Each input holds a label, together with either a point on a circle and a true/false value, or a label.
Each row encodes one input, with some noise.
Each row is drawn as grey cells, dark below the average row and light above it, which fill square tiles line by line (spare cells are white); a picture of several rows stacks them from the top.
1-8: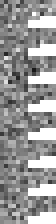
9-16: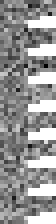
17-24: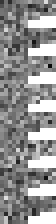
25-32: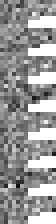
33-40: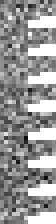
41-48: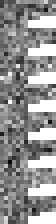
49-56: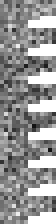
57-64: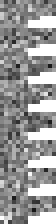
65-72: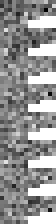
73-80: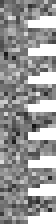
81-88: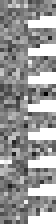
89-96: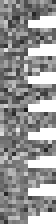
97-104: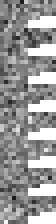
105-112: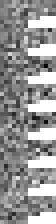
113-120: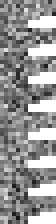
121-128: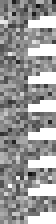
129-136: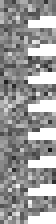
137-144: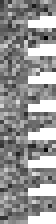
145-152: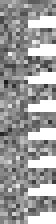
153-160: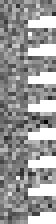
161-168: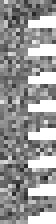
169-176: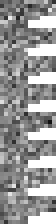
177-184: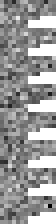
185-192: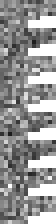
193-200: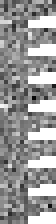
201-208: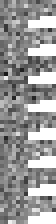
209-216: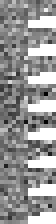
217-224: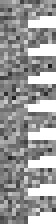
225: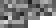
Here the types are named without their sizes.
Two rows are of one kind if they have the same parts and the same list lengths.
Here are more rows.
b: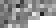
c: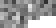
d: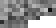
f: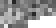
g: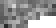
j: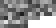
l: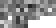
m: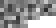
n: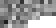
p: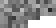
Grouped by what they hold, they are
b, c, d, g, n, p
f, j, l, m

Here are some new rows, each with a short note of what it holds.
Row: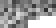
a point on a circle, a label and a true/false value
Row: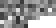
a point on a circle, a label and a true/false value
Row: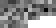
a point on a circle, a label and a true/false value
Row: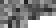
a point on a circle, a label and a true/false value
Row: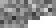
two labels
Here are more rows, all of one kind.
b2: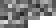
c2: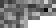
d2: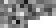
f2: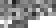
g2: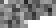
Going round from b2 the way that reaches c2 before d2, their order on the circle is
b2, c2, g2, d2, f2.
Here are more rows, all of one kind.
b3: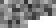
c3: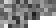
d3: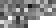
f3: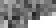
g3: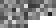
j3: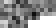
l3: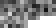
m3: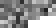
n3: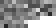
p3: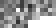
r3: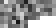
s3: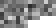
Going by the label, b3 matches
c3, f3, j3 and r3.
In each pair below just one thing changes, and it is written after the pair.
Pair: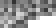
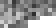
the true/false value
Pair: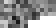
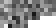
the true/false value
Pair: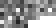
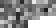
the place on the circle
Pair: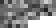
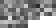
the place on the circle
